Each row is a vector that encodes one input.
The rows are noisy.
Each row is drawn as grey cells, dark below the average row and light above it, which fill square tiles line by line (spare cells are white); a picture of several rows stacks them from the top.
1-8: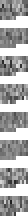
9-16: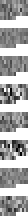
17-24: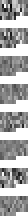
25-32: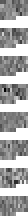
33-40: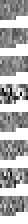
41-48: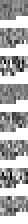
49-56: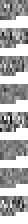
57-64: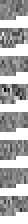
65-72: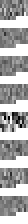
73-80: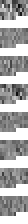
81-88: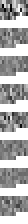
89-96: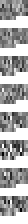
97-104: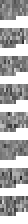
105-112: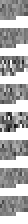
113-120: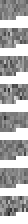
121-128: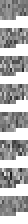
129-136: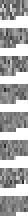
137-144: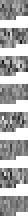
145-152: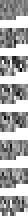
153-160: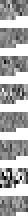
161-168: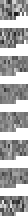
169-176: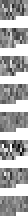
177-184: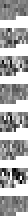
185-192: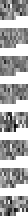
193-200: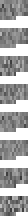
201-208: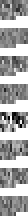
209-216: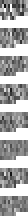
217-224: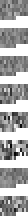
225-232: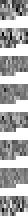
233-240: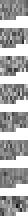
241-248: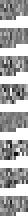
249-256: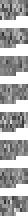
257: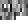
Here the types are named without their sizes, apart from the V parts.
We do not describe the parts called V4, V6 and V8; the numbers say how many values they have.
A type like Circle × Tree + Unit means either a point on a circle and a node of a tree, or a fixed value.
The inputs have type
(Bool × Bool × Bool × Bool + V6) × V8 + (Circle + Line) × V4.
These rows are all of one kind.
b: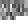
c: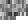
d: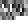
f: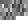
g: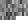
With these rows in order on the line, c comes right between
b and d.
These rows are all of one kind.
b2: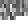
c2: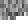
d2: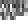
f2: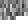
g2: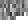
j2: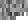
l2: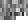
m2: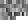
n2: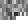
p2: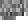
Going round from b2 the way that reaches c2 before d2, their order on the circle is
b2, m2, l2, p2, c2, f2, g2, j2, d2, n2.
